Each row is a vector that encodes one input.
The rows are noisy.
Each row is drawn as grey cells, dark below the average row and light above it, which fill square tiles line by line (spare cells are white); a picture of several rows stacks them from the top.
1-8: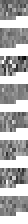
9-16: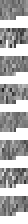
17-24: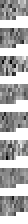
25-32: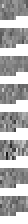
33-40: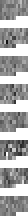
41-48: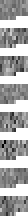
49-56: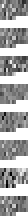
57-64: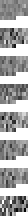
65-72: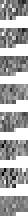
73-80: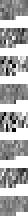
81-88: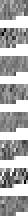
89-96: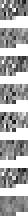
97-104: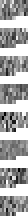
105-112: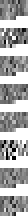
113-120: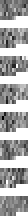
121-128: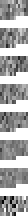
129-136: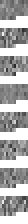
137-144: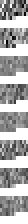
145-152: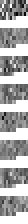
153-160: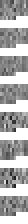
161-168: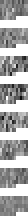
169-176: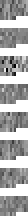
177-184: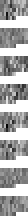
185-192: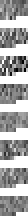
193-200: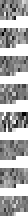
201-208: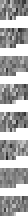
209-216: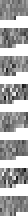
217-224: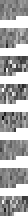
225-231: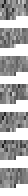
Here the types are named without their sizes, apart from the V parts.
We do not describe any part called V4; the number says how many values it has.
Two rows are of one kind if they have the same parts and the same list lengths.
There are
4 kinds of row.
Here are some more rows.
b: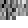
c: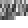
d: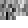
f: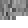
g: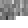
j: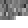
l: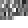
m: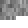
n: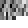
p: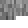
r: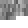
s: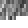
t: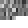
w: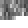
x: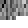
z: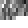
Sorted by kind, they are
b, j, w, x
c
d, g, l, m, n, p, r, t
f, s, z

